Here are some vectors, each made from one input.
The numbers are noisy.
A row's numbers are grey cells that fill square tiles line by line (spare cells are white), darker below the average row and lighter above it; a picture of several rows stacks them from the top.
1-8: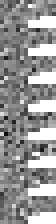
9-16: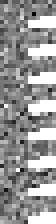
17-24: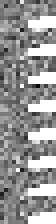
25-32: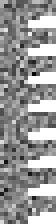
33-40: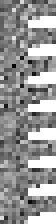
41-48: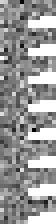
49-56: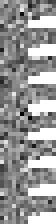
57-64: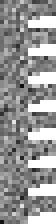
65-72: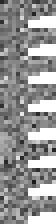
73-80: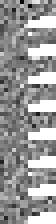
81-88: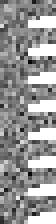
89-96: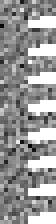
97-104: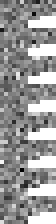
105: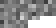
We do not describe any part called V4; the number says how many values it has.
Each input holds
one of 7 labels, together with either a point on a 5-point line, or a value of V4.
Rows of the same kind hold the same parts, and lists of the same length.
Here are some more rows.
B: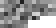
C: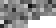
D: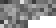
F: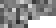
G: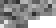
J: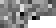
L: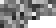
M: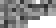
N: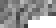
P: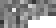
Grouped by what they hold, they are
B, C, J, L, M
D, F, G, N, P

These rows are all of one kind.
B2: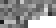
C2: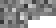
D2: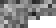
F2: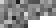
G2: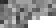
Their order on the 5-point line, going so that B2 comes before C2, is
F2, D2, B2, C2, G2.
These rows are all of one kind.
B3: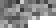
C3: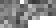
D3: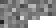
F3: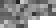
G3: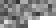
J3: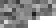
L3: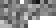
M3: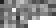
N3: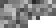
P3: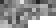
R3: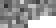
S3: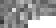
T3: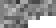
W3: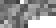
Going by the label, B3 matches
L3, P3 and R3.
